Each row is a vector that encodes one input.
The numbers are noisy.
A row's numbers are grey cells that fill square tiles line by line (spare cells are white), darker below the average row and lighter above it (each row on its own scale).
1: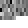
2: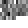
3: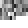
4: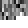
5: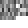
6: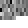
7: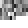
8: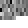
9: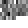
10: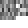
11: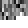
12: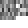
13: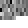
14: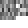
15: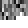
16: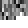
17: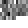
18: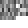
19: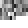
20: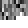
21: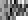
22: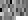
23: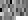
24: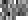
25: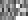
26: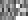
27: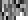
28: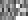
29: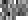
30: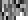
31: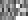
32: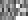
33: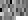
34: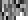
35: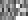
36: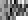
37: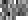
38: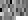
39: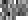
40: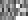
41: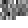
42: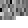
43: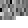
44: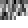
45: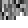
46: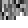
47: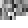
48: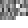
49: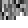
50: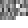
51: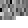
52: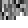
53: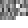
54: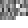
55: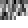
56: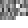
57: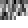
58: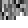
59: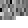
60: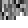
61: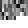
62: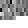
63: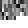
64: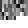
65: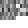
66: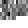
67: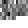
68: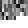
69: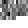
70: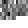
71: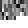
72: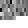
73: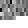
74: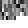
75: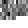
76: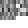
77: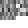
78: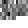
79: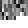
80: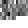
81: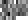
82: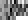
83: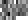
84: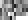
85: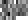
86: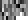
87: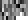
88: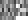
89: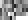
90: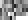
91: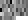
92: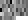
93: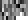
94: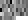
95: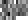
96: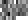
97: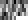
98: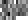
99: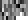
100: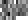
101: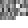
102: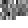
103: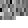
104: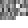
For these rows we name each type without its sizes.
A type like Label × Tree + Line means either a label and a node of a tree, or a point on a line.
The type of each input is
Label.
